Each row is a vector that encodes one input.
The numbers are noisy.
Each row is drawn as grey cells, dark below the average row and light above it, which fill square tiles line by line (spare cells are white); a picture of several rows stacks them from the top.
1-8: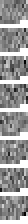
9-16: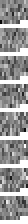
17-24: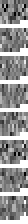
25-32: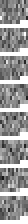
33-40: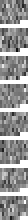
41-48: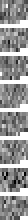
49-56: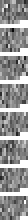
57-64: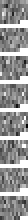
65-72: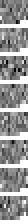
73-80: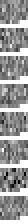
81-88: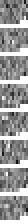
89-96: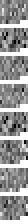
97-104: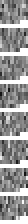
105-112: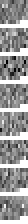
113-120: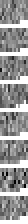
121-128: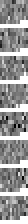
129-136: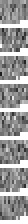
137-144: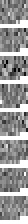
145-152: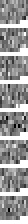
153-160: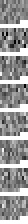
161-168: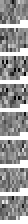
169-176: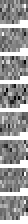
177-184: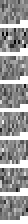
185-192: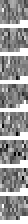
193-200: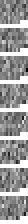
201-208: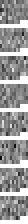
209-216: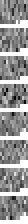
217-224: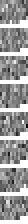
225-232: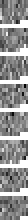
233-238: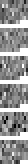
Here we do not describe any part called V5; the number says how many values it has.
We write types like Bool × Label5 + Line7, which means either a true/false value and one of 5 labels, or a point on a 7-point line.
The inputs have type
List3(Line4 × Line6) × V5.
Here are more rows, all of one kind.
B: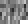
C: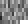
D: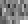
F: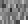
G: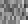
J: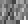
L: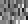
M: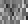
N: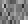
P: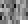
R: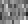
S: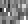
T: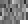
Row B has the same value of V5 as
P and R.
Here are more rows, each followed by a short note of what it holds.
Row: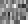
a value of V5, together with a list of one item
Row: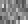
a value of V5, together with a list of two items
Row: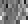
a value of V5, together with a list of two items
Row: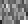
a value of V5, together with a list of three items
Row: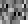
a value of V5, together with the empty list
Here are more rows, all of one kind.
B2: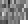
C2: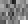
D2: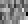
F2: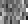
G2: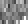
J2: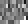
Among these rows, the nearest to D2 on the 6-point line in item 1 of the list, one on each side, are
G2 and J2.
